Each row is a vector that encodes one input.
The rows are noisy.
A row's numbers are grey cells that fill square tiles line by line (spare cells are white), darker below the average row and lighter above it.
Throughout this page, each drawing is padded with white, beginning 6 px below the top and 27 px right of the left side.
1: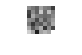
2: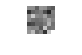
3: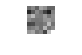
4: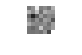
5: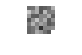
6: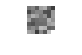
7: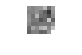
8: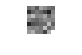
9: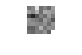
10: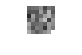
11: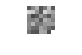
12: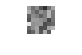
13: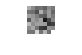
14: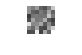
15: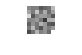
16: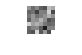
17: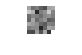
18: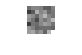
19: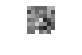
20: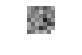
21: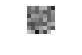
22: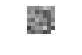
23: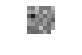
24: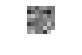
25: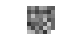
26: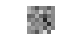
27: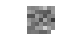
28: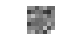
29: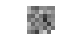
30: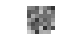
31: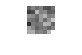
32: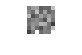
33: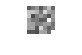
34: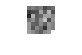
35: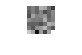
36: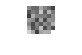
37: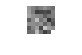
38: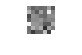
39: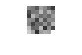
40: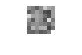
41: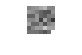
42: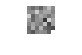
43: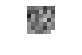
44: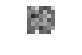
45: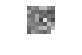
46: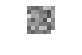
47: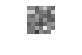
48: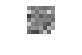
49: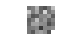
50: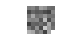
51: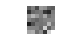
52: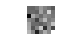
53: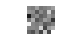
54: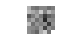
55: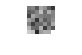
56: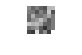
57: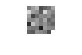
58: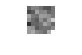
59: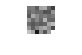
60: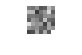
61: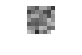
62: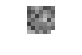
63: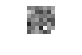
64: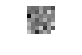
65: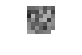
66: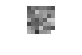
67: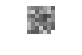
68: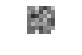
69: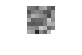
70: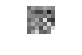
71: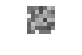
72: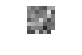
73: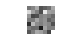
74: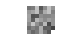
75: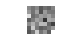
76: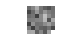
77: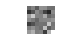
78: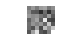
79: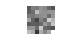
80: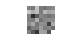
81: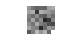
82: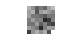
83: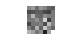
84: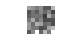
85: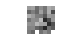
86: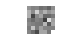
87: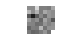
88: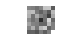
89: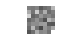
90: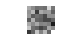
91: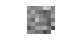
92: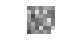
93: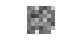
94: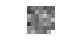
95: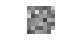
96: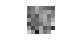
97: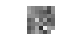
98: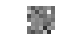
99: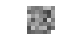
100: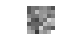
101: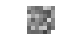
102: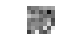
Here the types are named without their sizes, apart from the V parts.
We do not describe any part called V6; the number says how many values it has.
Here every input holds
a true/false value and a value of V6, together with either a fixed value, or a node of a tree.
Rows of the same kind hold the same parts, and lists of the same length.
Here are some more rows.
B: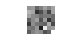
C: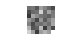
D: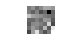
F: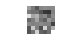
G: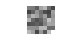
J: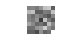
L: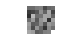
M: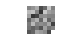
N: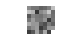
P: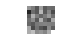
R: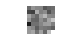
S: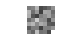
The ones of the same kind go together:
B, D, F, J, M, N, S
C, G, L, P, R

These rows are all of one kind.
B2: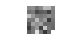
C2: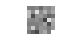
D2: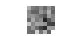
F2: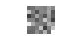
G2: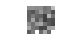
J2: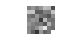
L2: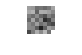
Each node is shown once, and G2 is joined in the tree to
C2 and F2.
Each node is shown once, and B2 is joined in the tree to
D2.
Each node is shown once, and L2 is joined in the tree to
C2 and J2.
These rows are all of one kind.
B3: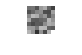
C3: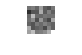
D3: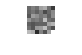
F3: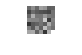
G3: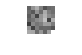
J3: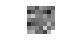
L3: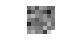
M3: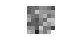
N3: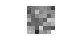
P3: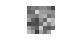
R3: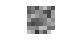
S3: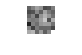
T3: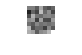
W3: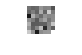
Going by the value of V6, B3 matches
J3, L3 and R3.
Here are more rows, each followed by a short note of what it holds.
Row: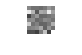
a node of a tree, a true/false value and a value of V6
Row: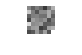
a node of a tree, a true/false value and a value of V6
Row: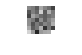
a true/false value and a value of V6
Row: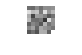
a node of a tree, a true/false value and a value of V6
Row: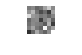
a node of a tree, a true/false value and a value of V6
